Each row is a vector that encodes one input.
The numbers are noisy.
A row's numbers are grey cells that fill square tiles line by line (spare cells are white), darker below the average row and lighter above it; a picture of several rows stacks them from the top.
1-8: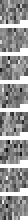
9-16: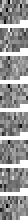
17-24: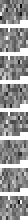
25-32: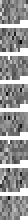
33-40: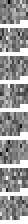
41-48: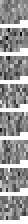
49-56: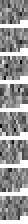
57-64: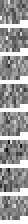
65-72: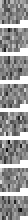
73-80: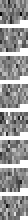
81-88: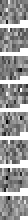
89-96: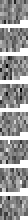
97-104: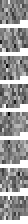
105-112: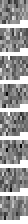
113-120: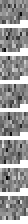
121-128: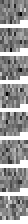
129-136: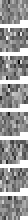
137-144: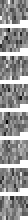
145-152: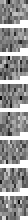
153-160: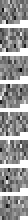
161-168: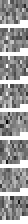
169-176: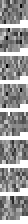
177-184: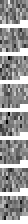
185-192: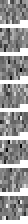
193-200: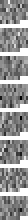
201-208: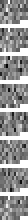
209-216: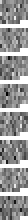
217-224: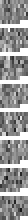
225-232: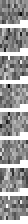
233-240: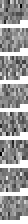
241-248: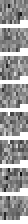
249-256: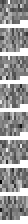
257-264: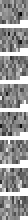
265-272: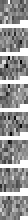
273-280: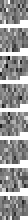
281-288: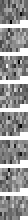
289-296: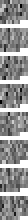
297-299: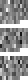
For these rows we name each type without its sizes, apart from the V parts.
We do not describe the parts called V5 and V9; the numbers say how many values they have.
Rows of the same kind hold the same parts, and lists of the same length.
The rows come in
2 kinds.
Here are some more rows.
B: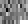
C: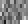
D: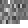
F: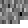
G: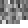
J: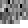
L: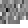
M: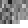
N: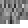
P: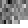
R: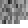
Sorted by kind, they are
B, C, F, J, L, M, N, P, R
D, G

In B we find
a node of a tree, a true/false value and a value of V5.
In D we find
a true/false value, a value of V5 and a value of V9.
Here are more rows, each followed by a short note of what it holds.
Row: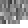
a node of a tree, a true/false value and a value of V5
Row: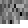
a node of a tree, a true/false value and a value of V5
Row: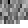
a node of a tree, a true/false value and a value of V5
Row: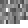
a true/false value, a value of V5 and a value of V9
